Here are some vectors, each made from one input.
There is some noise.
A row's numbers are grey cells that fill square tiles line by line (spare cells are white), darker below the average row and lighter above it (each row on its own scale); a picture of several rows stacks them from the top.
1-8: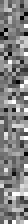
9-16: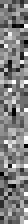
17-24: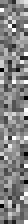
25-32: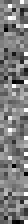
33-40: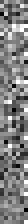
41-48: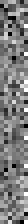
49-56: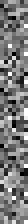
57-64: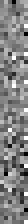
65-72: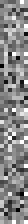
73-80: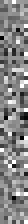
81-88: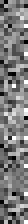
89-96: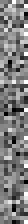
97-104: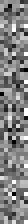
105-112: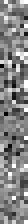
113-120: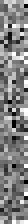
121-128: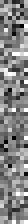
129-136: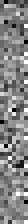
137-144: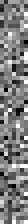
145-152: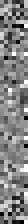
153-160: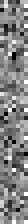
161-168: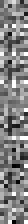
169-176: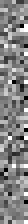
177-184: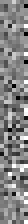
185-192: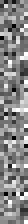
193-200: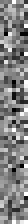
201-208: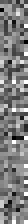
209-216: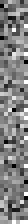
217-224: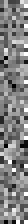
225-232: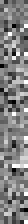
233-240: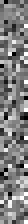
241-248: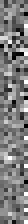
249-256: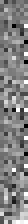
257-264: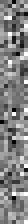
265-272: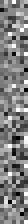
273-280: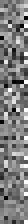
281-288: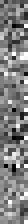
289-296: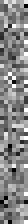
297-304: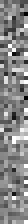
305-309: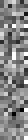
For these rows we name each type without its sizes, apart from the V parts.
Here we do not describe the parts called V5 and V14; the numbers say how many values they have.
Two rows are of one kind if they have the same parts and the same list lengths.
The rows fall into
3 kinds.
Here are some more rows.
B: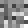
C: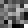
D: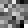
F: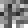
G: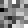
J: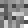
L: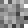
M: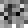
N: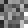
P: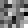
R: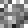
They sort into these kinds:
B, G, J, N, P
C, D, L, R
F, M

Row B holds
a value of V14.
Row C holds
three true/false values and a value of V14.
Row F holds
a point on a line and a value of V5.
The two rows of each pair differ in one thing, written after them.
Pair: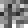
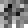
the value of V5
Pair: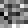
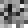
the value of V5
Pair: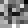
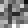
the place on the line
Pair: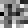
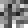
the place on the line
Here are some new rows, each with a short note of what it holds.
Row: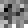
a point on a line and a value of V5
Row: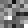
three true/false values and a value of V14
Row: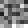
a point on a line and a value of V5
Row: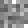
a value of V14
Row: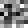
a point on a line and a value of V5
